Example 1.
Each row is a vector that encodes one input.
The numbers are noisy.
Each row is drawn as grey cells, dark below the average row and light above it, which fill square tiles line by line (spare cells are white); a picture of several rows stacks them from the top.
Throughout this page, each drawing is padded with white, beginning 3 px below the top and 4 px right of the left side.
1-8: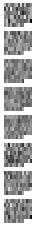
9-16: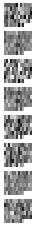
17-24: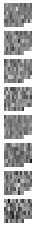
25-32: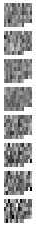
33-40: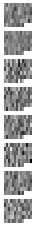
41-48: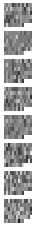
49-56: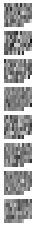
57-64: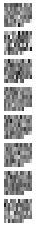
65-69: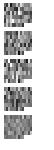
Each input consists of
either a point on a 7-point line, or a point on a 9-point line.
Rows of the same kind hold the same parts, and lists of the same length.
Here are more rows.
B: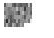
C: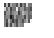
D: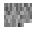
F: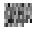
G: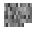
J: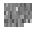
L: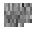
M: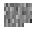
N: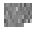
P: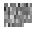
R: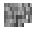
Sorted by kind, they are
B, C, D, J, N, P
F, G, L, M, R

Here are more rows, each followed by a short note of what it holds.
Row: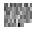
a point on a 9-point line
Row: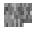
a point on a 9-point line
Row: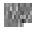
a point on a 9-point line
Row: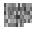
a point on a 9-point line
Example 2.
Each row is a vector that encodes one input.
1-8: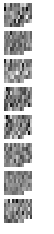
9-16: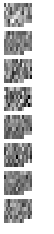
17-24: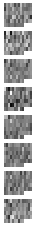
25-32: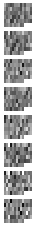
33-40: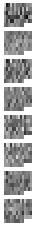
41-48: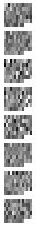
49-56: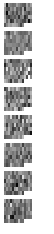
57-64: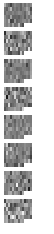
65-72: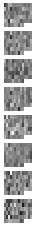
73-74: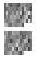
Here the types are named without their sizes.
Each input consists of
a list of points on a line.
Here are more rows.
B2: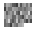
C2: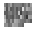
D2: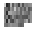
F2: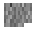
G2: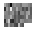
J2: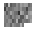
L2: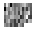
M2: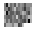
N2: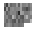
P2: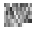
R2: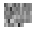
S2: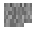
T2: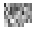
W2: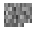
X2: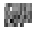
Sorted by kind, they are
B2, P2
C2, D2, J2, M2, N2, R2
F2, G2, L2, S2, T2, W2, X2

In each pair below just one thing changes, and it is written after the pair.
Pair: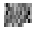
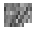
the place on the line in item 1 of the list
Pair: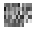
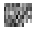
the place on the line in item 2 of the list
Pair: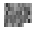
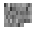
the place on the line in item 2 of the list
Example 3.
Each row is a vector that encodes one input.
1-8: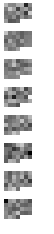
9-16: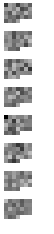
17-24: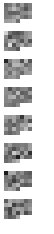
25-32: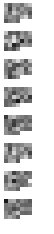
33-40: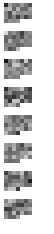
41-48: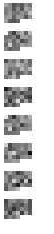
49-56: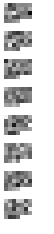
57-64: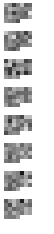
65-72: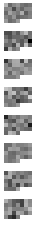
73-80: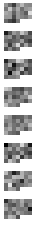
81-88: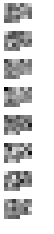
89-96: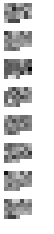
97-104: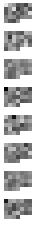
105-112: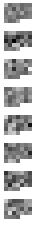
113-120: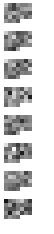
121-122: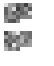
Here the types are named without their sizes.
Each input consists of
a node of a tree and a true/false value.
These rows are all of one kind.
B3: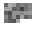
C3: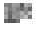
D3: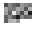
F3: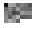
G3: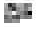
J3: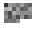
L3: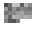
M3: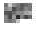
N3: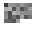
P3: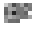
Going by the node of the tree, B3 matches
D3, J3, M3 and N3.
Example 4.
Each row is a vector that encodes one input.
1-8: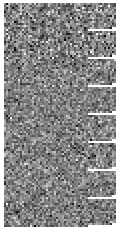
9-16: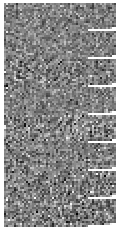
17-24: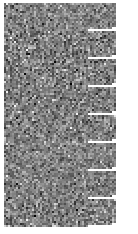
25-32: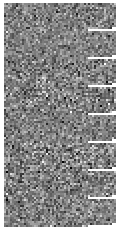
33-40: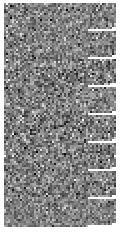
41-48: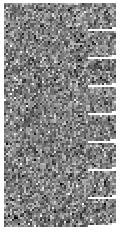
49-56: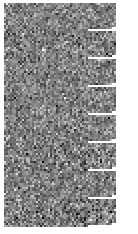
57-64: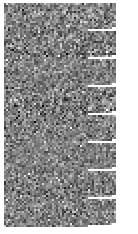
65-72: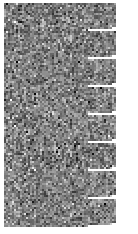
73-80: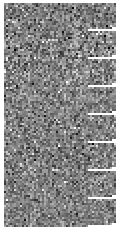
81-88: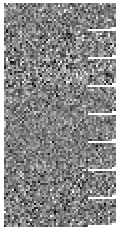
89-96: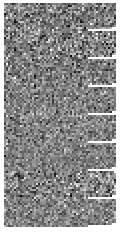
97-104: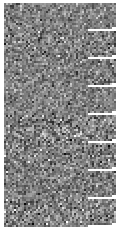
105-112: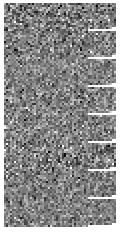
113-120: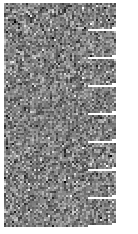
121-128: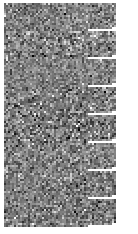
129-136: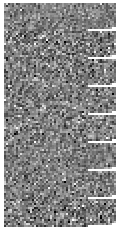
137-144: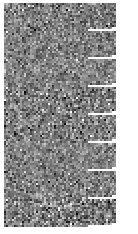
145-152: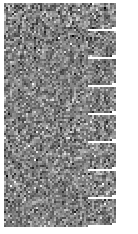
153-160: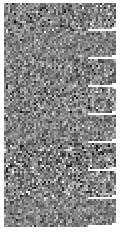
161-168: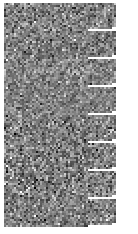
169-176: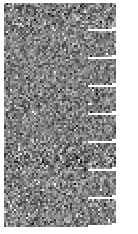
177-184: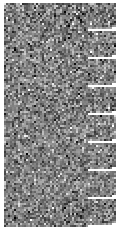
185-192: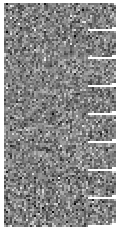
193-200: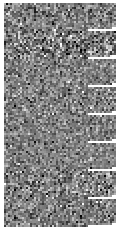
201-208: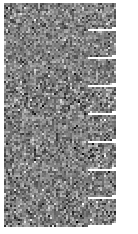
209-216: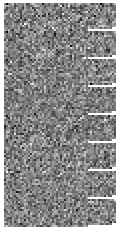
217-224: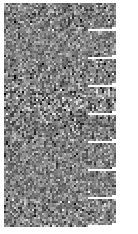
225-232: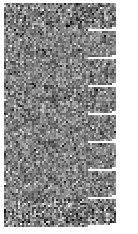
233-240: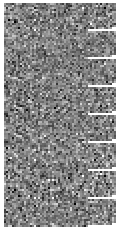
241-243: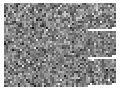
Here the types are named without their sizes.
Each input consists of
a point on a line and three true/false values.
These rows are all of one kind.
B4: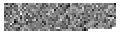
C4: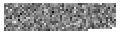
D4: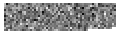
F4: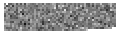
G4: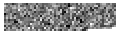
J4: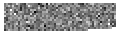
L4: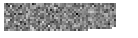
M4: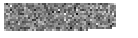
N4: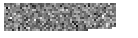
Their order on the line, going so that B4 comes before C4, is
G4, B4, N4, J4, F4, C4, L4, M4, D4.
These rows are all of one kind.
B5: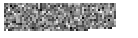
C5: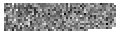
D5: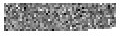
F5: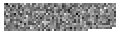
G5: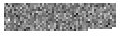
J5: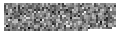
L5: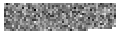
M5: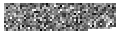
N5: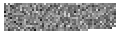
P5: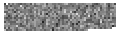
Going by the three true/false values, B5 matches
G5, L5 and N5.
